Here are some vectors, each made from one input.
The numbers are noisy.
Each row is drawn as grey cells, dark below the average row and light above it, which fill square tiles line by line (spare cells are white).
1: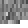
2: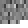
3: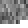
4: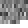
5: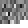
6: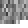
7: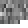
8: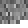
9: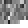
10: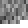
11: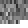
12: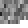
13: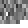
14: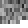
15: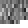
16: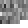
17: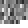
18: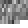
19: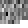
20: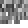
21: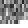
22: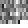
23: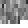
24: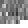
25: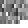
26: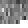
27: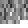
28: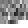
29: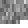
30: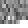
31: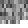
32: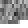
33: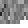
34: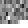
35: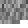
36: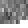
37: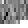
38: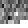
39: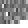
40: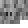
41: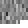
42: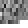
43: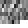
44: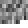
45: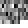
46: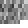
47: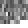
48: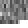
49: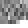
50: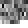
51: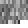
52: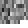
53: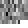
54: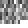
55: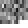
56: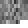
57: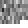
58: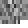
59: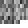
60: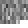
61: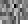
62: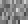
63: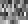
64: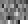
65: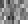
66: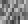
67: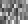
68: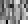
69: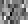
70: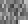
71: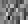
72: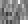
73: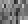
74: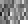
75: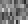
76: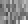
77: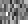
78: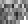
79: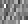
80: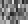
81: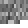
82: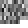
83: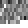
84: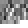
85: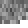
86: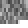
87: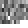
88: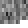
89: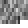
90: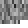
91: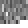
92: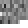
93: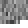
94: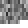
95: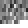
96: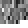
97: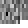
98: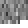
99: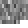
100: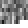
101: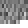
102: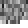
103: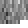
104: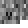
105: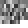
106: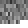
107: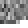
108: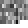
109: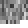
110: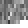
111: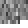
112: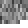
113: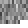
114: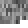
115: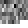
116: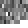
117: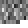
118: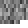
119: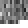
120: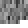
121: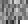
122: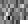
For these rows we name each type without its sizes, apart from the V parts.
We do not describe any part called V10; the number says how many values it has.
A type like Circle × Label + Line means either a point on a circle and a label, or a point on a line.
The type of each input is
(Bool × Bool × Bool + Tree) × V10.
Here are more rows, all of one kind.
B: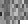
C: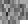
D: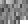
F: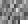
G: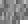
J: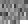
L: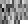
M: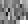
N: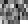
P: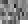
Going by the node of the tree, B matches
F, G and J.
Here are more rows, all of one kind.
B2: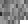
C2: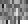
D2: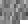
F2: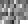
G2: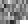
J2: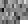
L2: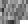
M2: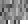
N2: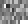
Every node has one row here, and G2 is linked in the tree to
B2 and N2.
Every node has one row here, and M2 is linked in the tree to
B2 and D2.
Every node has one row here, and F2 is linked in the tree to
B2 and C2.
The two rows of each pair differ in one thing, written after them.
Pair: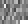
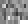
the node of the tree
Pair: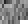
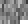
the value of V10
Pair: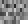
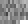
the value of V10
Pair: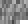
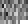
the value of V10
